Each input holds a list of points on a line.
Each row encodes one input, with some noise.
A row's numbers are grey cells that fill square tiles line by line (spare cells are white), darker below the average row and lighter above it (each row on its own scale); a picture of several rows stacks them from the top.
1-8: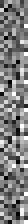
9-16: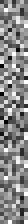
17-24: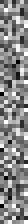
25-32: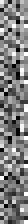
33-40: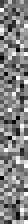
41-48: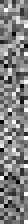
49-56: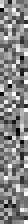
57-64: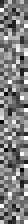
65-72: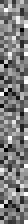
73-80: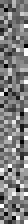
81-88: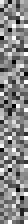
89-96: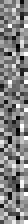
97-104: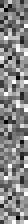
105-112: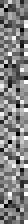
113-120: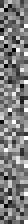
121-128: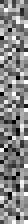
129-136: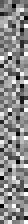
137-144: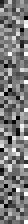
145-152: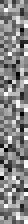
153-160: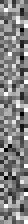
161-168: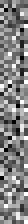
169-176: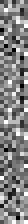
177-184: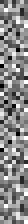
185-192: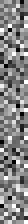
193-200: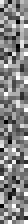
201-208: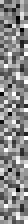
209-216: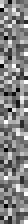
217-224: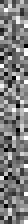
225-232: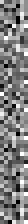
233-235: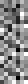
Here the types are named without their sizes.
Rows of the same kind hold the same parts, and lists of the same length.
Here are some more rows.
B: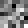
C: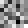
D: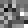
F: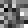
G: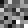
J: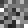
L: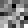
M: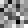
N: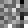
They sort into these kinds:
B, L
C, M, N
D, F, G, J

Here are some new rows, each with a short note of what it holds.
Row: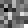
a list of two items
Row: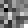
a list of two items
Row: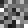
a list of two items
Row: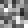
a list of one item
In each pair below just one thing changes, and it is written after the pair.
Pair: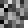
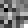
the place on the line in item 1 of the list
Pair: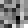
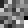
the place on the line in item 1 of the list
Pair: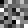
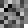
the place on the line in item 1 of the list
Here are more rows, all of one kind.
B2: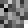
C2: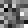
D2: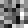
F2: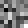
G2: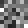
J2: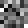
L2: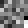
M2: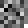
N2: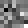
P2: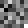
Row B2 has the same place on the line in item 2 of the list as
F2 and L2.
